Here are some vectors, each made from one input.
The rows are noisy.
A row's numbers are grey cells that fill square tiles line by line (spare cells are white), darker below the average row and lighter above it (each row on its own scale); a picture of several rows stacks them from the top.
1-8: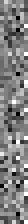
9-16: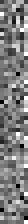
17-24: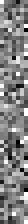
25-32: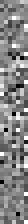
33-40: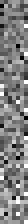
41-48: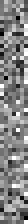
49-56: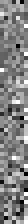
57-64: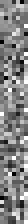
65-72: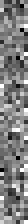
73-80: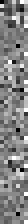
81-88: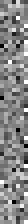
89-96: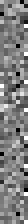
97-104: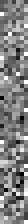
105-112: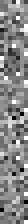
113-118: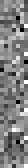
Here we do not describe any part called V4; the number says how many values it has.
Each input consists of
one of 6 labels, together with either one of 6 labels, or a true/false value and a value of V4.
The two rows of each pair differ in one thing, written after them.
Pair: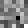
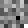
the value of V4
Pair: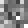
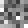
the true/false value
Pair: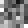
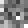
the value of V4
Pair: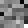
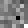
the label
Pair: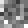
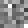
the label
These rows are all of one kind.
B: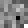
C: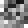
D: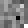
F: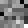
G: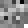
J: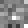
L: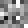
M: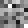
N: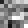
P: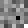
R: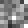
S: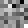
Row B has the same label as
D and P.
